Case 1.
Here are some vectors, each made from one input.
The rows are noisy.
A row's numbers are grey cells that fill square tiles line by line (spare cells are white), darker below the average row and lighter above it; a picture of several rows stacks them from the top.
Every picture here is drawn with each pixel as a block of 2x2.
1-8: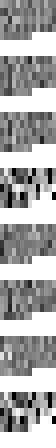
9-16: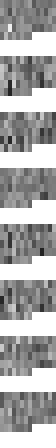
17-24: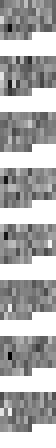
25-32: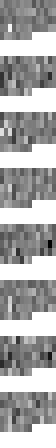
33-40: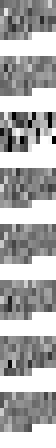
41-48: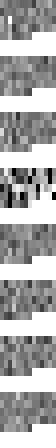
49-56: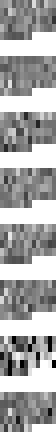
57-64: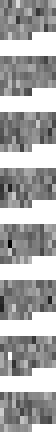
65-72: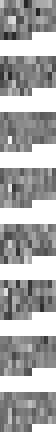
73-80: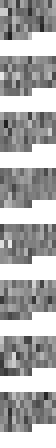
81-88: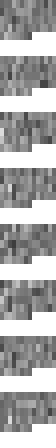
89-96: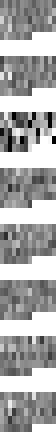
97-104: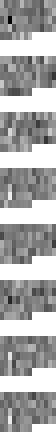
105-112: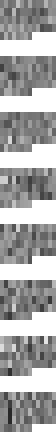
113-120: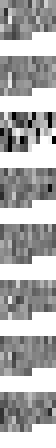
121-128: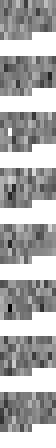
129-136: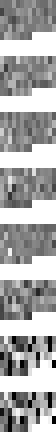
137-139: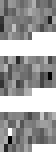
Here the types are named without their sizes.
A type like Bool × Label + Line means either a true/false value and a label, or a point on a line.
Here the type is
Circle × Label × Tree + Unit.
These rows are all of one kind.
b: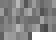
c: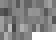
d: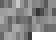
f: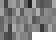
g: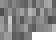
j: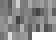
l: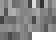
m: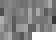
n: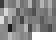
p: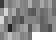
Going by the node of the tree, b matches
c, f, l and m.
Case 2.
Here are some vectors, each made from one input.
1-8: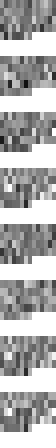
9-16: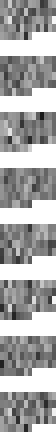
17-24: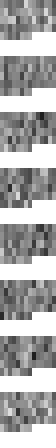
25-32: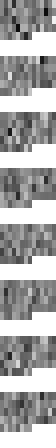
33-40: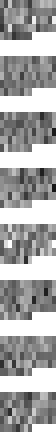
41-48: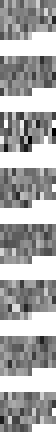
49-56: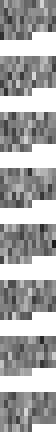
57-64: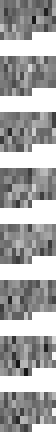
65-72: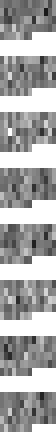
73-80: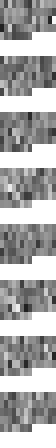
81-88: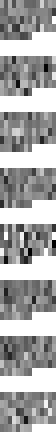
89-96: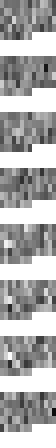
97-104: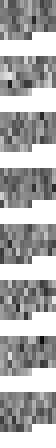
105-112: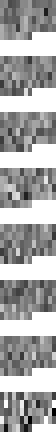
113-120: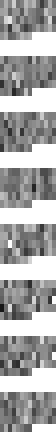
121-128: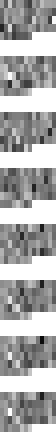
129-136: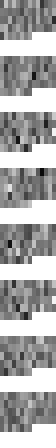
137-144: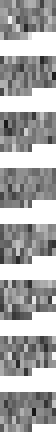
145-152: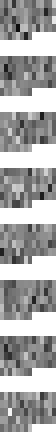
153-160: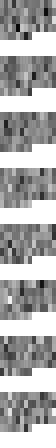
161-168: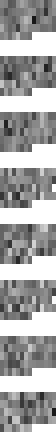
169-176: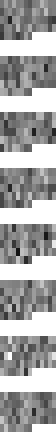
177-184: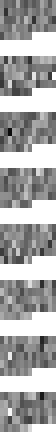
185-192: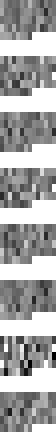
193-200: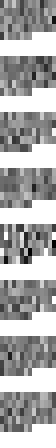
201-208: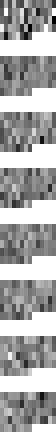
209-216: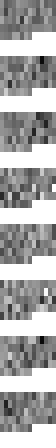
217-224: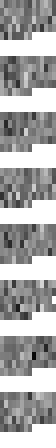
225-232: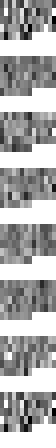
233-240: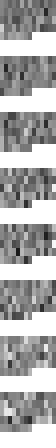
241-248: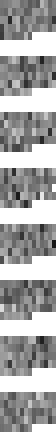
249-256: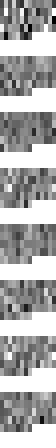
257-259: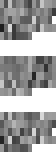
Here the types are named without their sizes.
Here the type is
List(Line).
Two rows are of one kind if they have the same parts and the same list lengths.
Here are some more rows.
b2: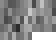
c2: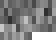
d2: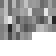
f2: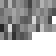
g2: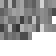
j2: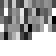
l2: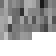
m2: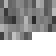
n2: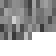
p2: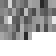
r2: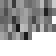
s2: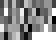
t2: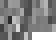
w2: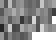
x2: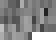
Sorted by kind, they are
b2, d2, l2, n2, x2
c2, m2, t2
f2, g2, p2, r2, w2
j2, s2

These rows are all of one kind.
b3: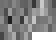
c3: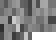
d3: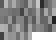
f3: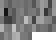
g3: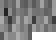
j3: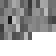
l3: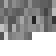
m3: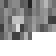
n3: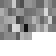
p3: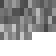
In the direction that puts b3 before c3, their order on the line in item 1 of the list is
n3, d3, p3, l3, f3, g3, b3, j3, c3, m3.
